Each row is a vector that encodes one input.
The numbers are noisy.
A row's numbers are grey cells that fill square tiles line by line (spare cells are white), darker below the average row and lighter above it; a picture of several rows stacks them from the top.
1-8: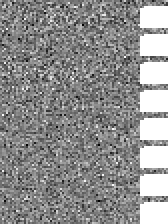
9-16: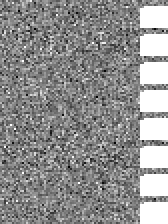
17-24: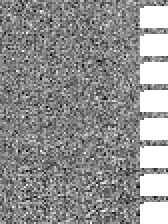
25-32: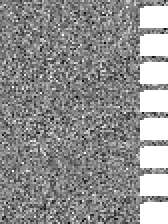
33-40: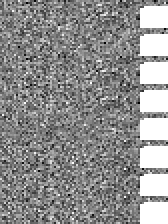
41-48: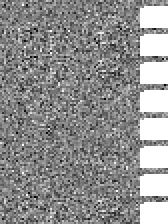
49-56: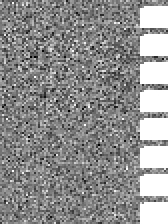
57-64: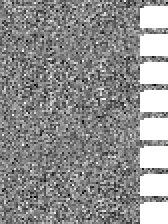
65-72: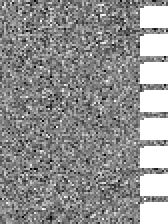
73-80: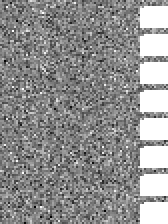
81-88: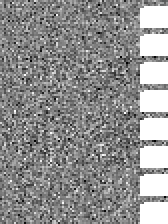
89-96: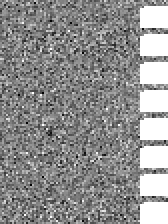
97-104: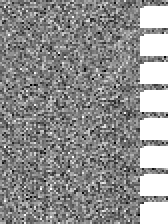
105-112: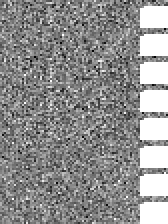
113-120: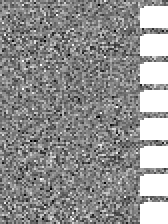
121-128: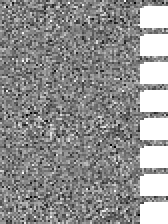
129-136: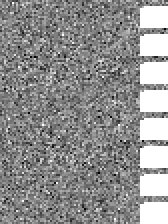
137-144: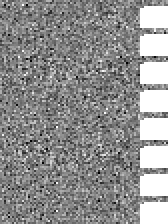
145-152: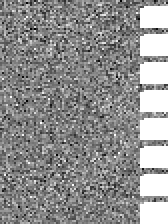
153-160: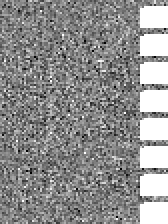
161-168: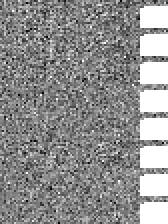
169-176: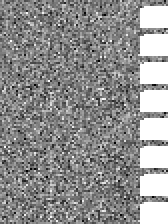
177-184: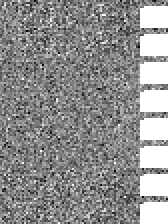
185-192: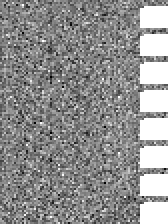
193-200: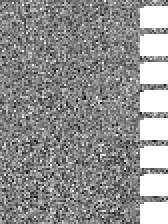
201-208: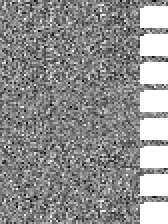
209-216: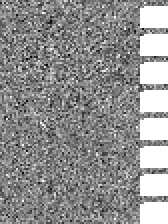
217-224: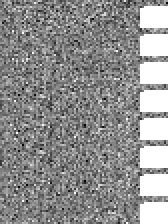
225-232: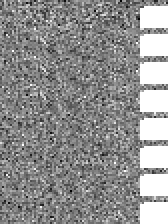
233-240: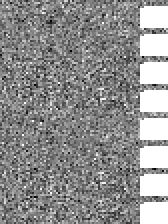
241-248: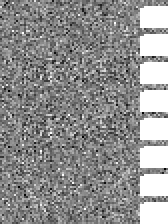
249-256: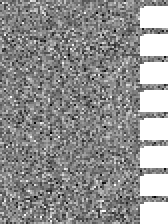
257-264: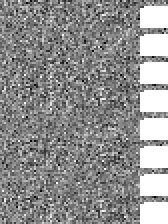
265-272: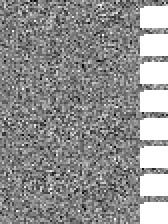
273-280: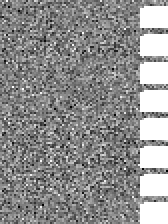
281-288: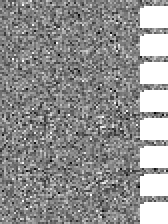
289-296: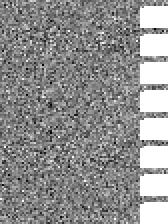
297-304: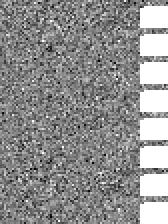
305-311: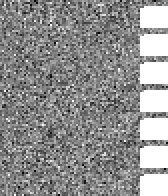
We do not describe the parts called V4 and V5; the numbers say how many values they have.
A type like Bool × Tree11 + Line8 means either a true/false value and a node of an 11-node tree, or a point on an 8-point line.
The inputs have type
Bool × Circle9 + (Circle11 + V4) × V5.
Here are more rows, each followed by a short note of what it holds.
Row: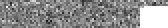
a point on an 11-point circle and a value of V5
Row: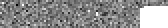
a point on an 11-point circle and a value of V5
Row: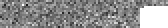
a point on an 11-point circle and a value of V5
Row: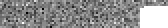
a point on an 11-point circle and a value of V5
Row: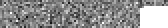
a value of V4 and a value of V5
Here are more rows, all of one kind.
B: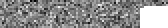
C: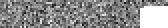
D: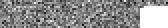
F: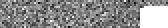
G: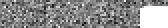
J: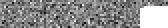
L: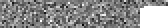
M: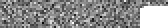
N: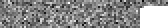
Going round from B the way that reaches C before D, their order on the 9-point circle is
B, J, G, L, C, N, D, F, M.
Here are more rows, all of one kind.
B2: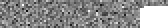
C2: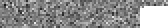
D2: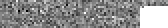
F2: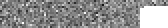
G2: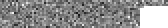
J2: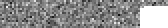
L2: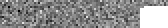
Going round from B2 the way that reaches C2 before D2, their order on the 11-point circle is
B2, F2, J2, G2, C2, L2, D2.
